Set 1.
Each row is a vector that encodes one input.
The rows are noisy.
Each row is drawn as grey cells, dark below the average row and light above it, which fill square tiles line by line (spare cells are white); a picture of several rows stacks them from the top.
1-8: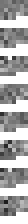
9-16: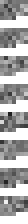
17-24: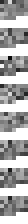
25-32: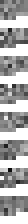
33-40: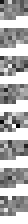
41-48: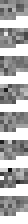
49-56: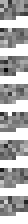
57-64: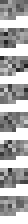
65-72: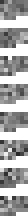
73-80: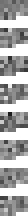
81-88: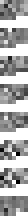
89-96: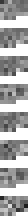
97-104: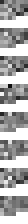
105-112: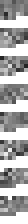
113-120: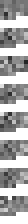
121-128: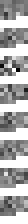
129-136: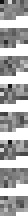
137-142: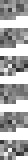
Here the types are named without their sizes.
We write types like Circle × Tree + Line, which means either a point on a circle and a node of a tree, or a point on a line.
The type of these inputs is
List(Line).
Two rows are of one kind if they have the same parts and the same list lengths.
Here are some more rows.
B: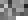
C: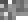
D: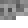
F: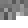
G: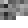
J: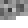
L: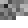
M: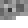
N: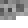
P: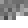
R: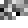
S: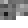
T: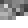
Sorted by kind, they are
B, T
C, D, F, G, J, L, M, N, P, S
R

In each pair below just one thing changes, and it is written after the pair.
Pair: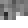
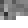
the place on the line in item 1 of the list
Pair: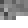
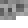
the place on the line in item 2 of the list
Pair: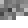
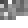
the place on the line in item 1 of the list
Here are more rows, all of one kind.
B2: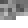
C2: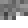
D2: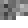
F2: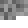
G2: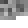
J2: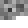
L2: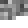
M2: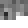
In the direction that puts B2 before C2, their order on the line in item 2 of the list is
J2, L2, G2, B2, F2, D2, C2, M2.
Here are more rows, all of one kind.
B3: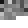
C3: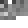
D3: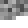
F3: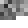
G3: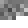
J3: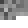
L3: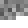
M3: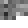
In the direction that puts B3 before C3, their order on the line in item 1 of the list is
F3, M3, G3, L3, J3, D3, B3, C3.
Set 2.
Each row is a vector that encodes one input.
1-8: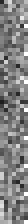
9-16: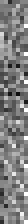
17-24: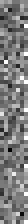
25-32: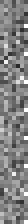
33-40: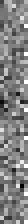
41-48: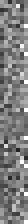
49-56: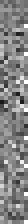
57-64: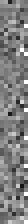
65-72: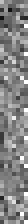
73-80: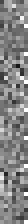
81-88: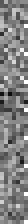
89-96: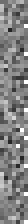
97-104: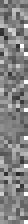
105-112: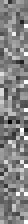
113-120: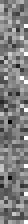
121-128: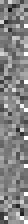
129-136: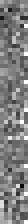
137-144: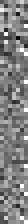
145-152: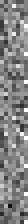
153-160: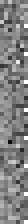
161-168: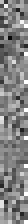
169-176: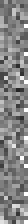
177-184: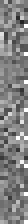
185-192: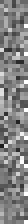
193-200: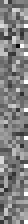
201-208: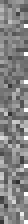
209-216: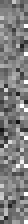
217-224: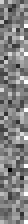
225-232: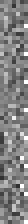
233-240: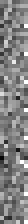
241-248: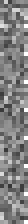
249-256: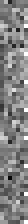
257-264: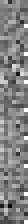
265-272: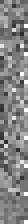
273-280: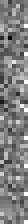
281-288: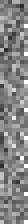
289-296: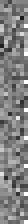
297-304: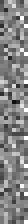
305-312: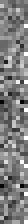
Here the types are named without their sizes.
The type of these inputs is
Circle + Tree + Unit.
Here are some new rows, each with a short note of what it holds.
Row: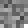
a node of a tree
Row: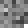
a node of a tree
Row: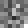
a node of a tree
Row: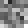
a node of a tree
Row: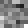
a node of a tree
